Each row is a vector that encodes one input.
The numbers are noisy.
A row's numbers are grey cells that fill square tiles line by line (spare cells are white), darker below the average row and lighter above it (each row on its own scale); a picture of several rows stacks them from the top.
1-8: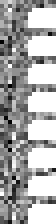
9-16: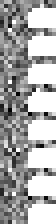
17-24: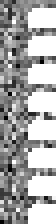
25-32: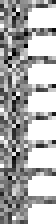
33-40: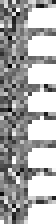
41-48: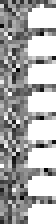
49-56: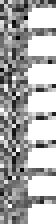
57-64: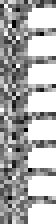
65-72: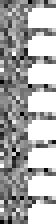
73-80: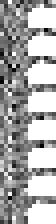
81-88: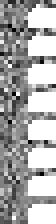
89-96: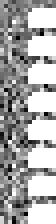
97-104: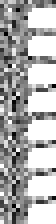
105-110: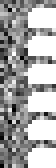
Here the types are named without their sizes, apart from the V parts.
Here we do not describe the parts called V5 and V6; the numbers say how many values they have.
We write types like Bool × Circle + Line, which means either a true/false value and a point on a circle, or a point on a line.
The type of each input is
Bool × Line + V5 × V6.
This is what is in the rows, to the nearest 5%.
About 45% of them hold a point on a line and a true/false value. The rest hold a value of V5 and a value of V6.
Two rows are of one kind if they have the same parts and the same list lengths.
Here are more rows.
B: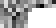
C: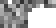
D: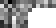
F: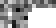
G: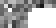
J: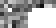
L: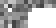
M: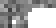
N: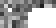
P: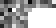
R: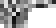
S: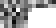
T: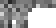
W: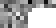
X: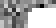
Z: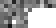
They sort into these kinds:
B, F, G, J, L, N, R, S, X
C, D, M, P, T, W, Z

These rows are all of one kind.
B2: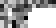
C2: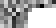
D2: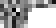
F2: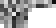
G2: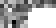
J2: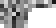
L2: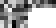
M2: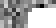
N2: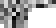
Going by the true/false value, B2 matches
G2 and L2.
